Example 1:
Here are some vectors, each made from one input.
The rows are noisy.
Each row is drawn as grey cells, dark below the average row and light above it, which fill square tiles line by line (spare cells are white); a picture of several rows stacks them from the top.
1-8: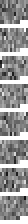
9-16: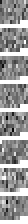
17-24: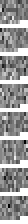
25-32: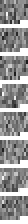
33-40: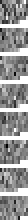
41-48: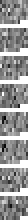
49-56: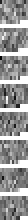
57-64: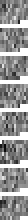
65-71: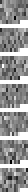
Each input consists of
one of 8 labels and four true/false values.
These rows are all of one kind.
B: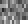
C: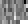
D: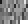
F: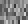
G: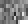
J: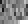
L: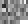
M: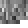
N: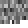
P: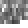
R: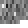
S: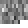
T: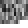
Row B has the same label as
D, F, N and P.
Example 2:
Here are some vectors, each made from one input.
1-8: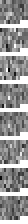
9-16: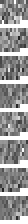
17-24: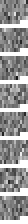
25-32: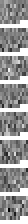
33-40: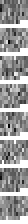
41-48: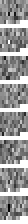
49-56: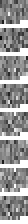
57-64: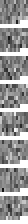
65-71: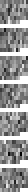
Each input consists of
a node of each of two 10-node trees.
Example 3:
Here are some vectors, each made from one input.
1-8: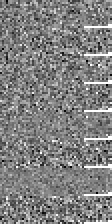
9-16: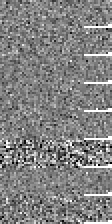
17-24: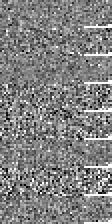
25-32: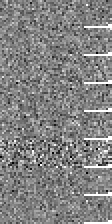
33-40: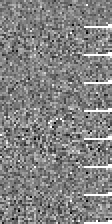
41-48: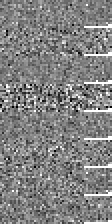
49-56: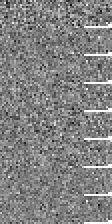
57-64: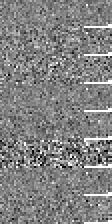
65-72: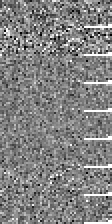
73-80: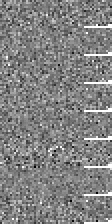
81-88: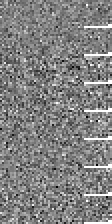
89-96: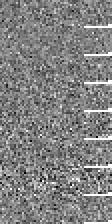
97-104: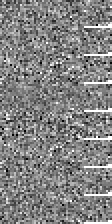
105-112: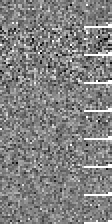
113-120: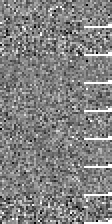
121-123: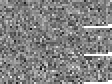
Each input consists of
either a point on a 5-point circle and a true/false value, or a fixed value.
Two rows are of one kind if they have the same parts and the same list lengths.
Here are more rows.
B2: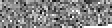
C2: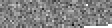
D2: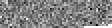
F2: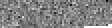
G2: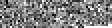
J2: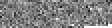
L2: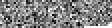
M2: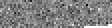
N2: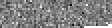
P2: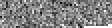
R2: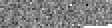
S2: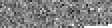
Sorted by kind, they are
B2, C2, D2, F2, G2, J2, M2, N2, P2, R2, S2
L2

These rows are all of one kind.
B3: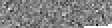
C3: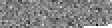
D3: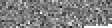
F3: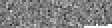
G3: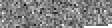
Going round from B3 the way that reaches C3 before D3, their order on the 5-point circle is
B3, C3, F3, D3, G3.
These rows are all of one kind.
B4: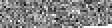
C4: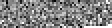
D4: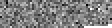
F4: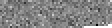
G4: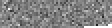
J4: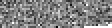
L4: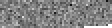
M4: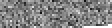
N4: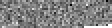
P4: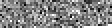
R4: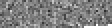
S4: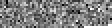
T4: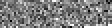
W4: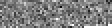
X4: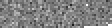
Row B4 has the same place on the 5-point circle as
C4, J4, P4 and R4.
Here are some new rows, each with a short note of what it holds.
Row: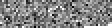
a fixed value
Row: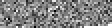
a fixed value
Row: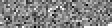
a fixed value
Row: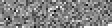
a fixed value
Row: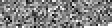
a fixed value
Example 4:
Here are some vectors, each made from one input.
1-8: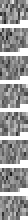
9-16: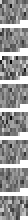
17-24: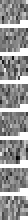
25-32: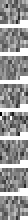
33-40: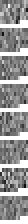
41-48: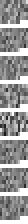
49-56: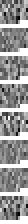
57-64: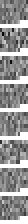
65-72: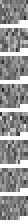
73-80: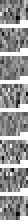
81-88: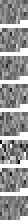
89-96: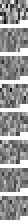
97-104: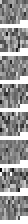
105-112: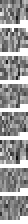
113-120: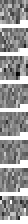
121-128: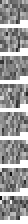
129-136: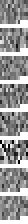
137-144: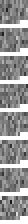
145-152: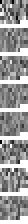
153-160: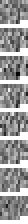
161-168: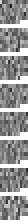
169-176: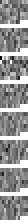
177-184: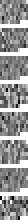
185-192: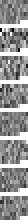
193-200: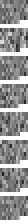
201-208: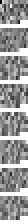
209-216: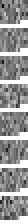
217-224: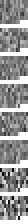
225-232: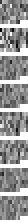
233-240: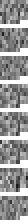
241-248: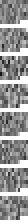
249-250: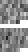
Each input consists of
either a point on a 10-point line, or a point on a 14-point line.
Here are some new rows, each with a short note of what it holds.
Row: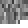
a point on a 14-point line
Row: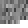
a point on a 14-point line
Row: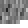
a point on a 14-point line
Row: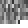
a point on a 14-point line
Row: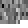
a point on a 14-point line
